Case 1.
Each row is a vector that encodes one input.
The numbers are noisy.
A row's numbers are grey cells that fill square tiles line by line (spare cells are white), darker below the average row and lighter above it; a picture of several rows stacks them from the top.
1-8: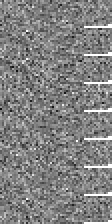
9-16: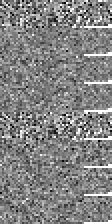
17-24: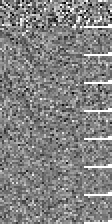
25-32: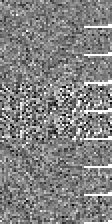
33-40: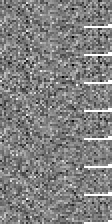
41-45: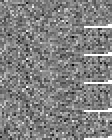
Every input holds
a list of up to two points on a 4-point line.
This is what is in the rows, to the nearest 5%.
All of them are lists of up to two points on a 4-point line: about 10% are empty, 40% hold one and 50% two.
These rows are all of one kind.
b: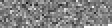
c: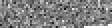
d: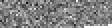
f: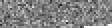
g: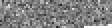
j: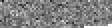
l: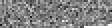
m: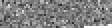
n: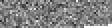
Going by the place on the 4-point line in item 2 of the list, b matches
f and l.
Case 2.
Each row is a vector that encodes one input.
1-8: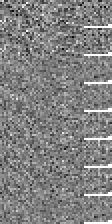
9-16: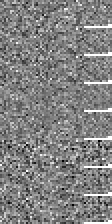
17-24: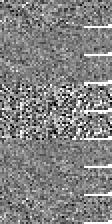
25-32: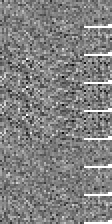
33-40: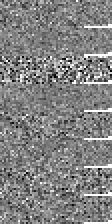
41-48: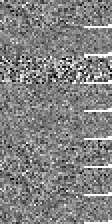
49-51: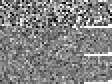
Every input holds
a list of up to two points on a 4-point line.
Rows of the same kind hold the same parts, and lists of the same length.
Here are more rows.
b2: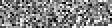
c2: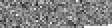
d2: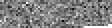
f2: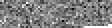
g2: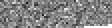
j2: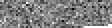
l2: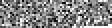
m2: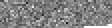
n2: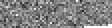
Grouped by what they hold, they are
b2, l2
c2, g2, m2, n2
d2, f2, j2

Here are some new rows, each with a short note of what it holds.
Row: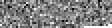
a list of one item
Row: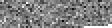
a list of one item
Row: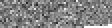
a list of two items
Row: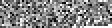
the empty list
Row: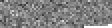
a list of two items
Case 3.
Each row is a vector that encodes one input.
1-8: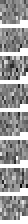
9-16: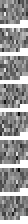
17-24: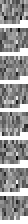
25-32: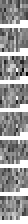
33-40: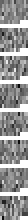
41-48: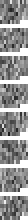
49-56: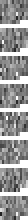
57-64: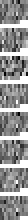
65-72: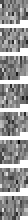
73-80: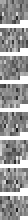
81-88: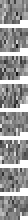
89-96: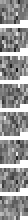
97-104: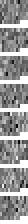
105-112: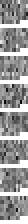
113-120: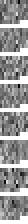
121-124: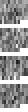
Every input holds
a point on a 7-point line, together with either a fixed value, or a node of a 16-node tree.
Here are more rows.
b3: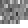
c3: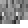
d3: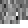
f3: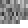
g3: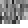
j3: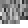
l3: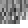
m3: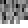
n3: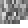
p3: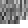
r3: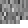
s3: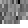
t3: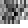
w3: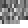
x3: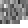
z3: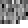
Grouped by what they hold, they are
b3, f3, j3, m3, n3, r3, t3, w3, x3, z3
c3, d3, g3, l3, p3, s3

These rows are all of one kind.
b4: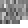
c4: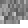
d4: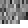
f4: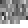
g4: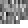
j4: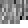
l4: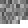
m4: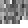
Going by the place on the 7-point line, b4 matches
j4 and m4.
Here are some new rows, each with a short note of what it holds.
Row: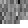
a point on a 7-point line
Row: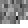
a point on a 7-point line
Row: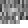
a point on a 7-point line and a node of a 16-node tree
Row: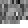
a point on a 7-point line
